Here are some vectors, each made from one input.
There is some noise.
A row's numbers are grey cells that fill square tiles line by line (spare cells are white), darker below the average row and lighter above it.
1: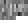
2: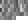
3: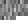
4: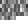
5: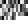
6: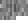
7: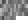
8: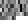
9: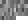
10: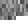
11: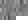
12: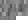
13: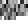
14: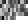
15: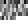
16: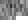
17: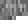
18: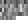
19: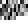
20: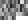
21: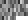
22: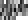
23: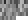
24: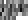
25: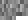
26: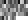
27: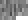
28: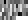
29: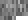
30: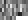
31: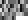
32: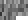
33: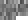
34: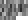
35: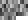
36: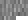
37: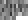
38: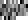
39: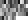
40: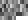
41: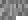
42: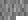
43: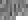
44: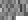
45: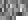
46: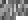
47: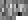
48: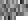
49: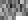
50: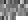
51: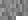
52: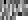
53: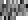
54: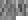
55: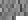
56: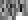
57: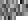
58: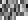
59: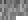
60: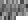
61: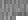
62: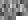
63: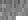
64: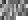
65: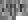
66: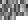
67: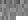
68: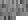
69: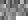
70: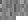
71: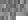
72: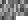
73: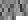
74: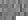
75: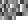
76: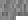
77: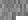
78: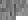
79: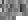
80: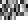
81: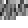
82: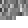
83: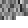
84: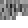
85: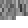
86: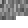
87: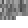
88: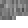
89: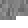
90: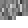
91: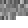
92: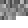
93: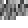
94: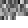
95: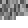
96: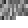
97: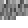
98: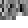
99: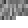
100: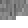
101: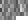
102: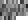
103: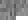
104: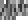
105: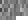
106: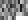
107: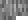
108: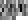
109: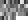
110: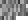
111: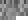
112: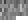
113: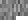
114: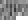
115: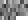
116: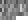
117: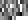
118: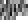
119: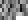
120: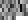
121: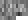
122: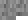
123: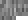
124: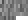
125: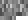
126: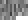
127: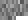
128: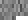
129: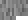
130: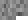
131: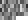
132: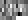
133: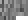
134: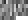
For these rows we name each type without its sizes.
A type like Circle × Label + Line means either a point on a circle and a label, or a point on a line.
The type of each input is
Bool × Bool × Bool × Label + Line.
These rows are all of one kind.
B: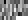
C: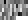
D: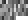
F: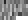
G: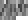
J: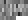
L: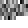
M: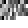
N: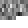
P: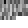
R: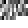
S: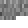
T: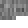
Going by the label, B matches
G, L, N and R.
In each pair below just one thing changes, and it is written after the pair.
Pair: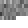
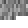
one of the three true/false values
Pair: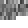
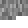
one of the three true/false values
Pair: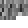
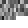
the label
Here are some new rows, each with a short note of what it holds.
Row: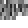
a point on a line
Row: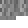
a point on a line
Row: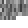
a label and three true/false values
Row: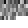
a point on a line
